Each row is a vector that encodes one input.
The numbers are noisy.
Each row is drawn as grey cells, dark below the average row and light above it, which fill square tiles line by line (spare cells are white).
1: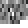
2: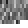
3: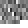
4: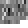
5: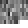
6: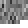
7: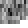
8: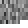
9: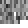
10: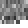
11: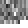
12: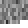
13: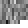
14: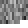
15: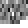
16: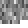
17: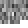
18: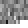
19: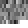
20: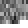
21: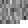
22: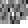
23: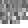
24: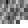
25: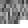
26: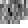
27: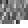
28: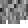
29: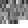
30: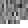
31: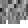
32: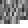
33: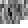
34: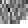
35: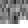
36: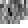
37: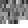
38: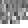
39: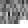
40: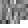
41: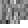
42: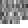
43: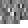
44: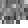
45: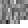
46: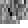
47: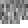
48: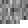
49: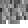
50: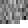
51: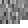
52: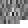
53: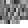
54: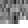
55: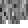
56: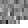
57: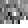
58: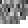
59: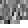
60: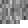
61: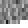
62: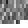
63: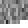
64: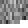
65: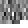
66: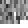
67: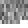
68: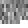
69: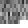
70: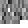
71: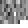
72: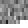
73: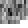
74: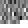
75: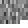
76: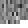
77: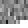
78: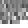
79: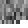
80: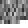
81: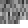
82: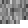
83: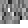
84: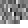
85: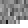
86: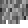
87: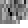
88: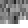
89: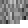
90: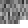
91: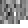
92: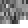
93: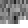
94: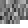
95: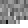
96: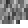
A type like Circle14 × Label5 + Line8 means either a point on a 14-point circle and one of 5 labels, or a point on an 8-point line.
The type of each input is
Label6 × Label11.
